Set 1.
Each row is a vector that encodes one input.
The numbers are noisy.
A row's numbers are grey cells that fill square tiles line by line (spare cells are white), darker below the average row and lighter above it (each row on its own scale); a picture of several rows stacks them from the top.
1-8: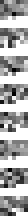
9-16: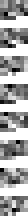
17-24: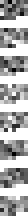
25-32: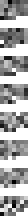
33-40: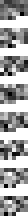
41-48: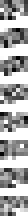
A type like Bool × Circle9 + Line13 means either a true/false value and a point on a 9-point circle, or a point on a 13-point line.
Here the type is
Label10.
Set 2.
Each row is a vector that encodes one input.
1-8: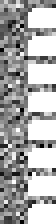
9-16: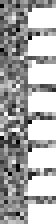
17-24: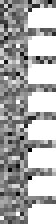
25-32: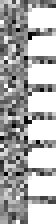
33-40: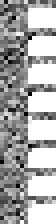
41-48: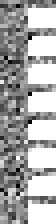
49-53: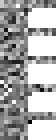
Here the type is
Line6 × Line6.
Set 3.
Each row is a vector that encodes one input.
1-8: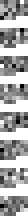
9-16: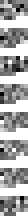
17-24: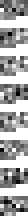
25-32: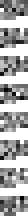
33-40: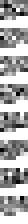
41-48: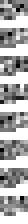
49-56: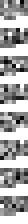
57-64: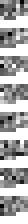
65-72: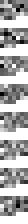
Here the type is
Bool × Bool × Bool × Bool.
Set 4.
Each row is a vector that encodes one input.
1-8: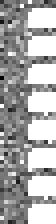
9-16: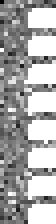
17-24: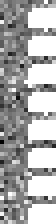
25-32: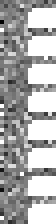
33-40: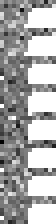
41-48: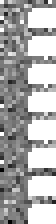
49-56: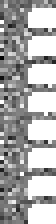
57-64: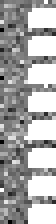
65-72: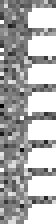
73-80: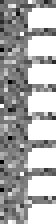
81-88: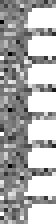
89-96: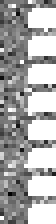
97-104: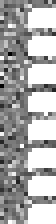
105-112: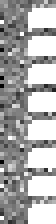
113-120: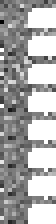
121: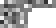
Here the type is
Line13.
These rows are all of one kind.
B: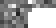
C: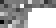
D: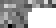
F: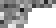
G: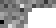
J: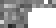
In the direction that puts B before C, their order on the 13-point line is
J, D, B, C, G, F.
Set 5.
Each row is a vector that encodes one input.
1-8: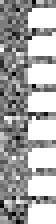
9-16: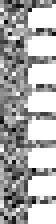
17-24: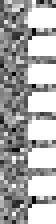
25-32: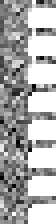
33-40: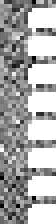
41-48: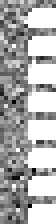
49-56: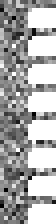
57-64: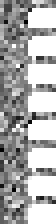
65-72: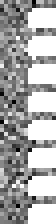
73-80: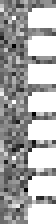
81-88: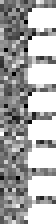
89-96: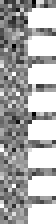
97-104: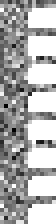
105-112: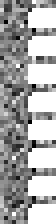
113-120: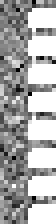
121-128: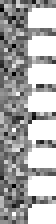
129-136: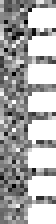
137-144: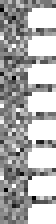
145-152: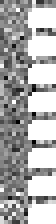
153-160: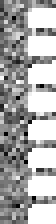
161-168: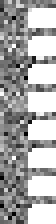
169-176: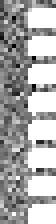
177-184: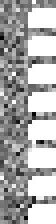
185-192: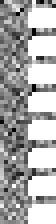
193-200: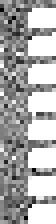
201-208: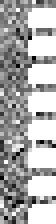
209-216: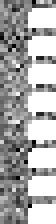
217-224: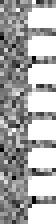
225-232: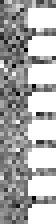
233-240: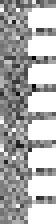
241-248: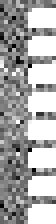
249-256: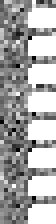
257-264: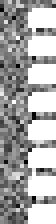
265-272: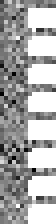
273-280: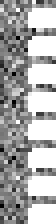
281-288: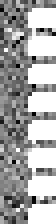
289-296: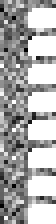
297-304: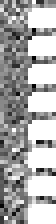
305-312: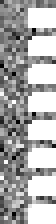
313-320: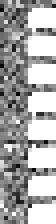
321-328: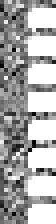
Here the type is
Label10.
